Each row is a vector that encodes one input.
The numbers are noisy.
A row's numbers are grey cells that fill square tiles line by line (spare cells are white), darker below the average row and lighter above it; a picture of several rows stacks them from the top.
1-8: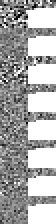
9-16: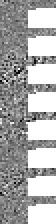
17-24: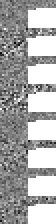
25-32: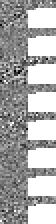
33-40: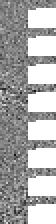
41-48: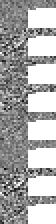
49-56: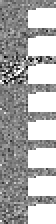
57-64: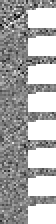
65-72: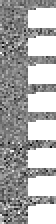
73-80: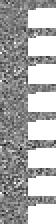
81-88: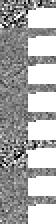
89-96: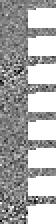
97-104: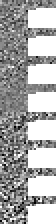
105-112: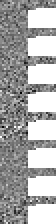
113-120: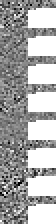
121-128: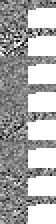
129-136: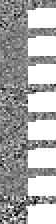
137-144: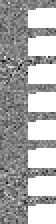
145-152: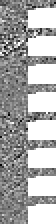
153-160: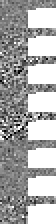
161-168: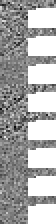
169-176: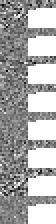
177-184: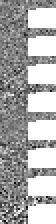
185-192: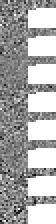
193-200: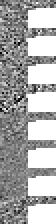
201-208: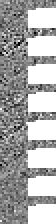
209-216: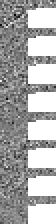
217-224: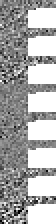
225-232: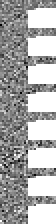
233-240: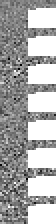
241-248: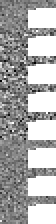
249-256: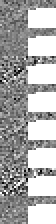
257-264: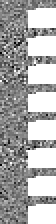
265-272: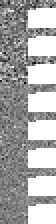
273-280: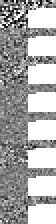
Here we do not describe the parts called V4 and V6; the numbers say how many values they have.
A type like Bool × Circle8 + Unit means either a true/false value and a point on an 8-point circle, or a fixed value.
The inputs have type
(Line9 + List2(Line11)) × V4 × V6.
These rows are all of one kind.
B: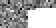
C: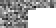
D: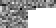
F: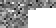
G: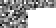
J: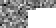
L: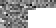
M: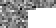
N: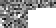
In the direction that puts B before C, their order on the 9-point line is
G, F, B, J, M, D, N, L, C.
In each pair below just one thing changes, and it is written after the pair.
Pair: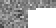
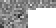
the value of V6
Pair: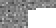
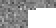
the value of V4
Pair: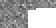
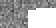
the place on the 11-point line in item 1 of the list
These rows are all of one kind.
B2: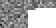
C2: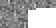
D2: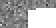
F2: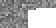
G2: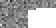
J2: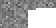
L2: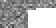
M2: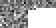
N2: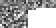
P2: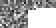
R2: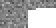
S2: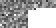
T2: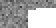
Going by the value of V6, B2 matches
C2, P2, R2 and T2.
